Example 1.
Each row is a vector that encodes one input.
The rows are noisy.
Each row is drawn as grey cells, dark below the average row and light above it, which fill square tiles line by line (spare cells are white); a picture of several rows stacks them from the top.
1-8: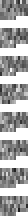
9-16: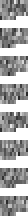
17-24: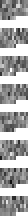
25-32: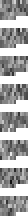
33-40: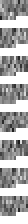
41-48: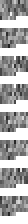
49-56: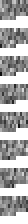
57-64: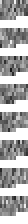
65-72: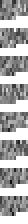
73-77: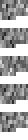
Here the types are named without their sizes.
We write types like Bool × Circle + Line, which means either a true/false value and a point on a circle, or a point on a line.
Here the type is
Circle + Line.
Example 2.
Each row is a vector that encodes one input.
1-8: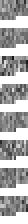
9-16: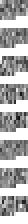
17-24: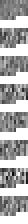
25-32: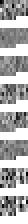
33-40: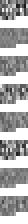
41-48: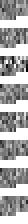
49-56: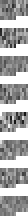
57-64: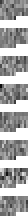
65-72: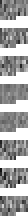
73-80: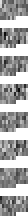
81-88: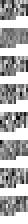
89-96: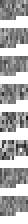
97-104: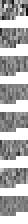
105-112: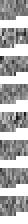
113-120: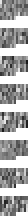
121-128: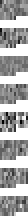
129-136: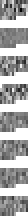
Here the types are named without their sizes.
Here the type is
Bool × Bool × Bool × Bool + Circle.
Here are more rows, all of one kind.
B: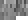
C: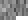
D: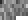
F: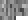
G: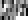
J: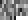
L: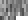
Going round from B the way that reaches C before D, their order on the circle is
B, L, F, C, J, D, G.
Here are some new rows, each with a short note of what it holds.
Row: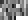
a point on a circle
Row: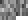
a point on a circle
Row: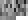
a point on a circle
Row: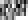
four true/false values
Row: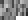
a point on a circle
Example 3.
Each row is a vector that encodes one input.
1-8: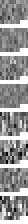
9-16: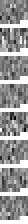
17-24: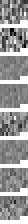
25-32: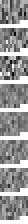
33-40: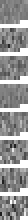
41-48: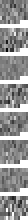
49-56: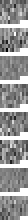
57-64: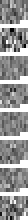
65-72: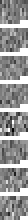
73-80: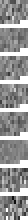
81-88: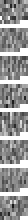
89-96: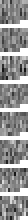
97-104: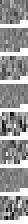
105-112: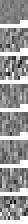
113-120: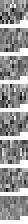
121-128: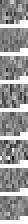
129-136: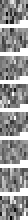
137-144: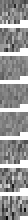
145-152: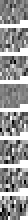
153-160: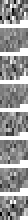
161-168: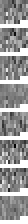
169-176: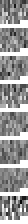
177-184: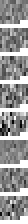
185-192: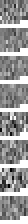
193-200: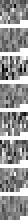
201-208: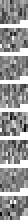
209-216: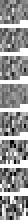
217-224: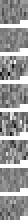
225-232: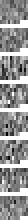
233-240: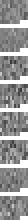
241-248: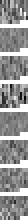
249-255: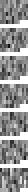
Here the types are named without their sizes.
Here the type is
List(Line).
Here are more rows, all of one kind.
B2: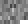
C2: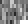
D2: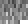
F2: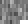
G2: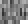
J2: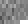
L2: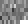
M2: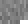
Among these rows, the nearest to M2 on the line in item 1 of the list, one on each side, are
B2 and G2.
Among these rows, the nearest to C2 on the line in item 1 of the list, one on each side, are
B2 and J2.
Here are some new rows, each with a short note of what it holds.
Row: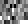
a list of two items
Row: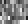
the empty list
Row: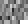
a list of two items
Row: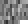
a list of two items
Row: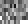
the empty list
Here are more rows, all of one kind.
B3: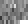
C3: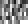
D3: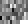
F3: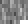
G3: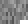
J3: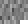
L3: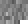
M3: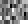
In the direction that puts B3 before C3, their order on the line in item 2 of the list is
D3, B3, C3, M3, F3, L3, J3, G3.
